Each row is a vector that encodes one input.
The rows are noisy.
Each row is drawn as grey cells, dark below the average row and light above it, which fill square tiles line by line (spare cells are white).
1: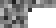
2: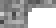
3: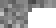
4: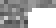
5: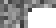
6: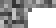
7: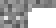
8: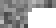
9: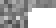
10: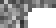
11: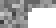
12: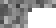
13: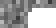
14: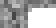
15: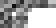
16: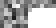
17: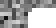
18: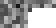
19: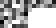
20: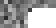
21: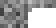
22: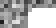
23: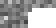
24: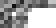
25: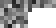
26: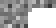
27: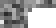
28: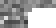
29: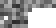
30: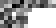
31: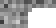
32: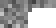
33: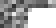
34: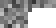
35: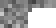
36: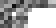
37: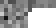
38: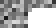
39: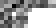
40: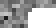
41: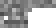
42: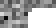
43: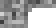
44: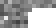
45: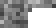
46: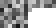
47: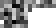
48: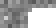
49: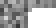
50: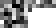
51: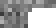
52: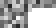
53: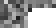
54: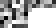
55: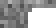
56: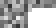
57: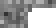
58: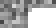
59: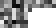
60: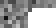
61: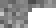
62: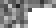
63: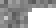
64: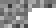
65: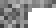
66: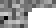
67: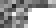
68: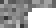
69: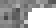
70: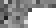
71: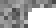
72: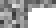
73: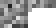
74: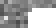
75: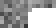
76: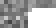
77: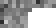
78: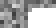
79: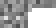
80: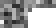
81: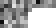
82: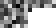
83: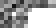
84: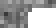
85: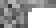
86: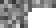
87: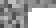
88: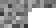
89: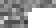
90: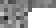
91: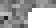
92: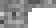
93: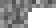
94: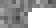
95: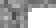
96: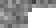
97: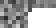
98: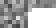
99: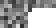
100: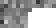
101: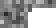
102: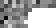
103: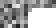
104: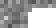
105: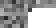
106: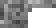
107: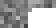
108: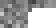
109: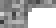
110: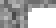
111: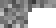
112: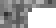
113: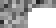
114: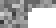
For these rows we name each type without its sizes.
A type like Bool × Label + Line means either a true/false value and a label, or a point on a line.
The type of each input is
List(Line).
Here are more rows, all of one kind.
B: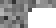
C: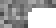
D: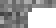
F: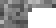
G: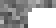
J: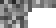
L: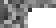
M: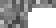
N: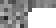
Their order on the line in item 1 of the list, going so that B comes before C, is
L, J, N, B, M, D, F, G, C.
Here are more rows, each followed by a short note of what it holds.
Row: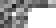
the empty list
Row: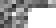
the empty list
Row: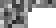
a list of two items
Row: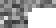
a list of one item
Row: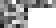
the empty list
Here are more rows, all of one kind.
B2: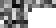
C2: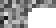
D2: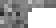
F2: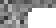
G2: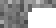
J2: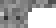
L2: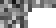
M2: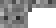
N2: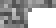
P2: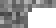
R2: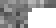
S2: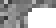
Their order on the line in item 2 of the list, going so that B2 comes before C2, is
D2, P2, F2, N2, R2, J2, M2, S2, L2, B2, G2, C2.
